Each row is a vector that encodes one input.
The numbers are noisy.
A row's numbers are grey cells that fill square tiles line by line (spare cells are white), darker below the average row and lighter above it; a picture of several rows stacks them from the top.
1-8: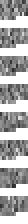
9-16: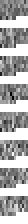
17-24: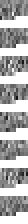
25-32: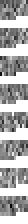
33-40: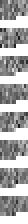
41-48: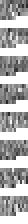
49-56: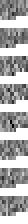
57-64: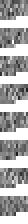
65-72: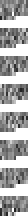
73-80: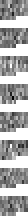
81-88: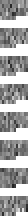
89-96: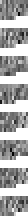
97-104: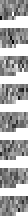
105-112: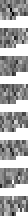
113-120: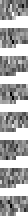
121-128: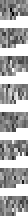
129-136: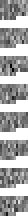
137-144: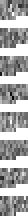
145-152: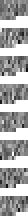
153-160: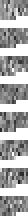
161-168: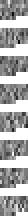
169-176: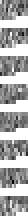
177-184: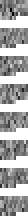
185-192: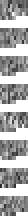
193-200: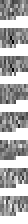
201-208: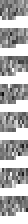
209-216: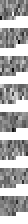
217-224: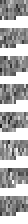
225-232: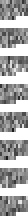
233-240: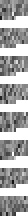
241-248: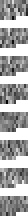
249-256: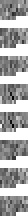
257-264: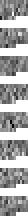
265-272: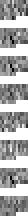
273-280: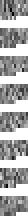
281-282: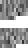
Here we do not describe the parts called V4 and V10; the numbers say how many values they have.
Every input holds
a point on a 5-point line, a true/false value and a value of V4, together with either a node of an 11-node tree, or a value of V10.
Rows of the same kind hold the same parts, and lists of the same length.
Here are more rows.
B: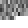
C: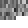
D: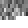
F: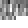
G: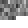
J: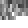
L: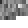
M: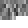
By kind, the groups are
B, D, F, J
C, G, L, M

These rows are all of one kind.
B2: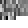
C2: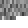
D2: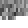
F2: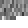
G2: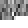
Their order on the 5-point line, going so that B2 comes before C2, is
G2, B2, D2, F2, C2.
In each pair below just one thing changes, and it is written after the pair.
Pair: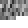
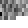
the value of V10
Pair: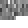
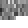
the true/false value
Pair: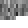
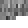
the place on the 5-point line
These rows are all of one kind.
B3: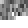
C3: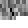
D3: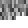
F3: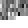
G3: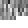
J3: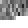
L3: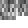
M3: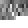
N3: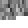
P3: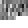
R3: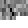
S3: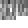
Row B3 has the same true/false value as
C3 and G3.
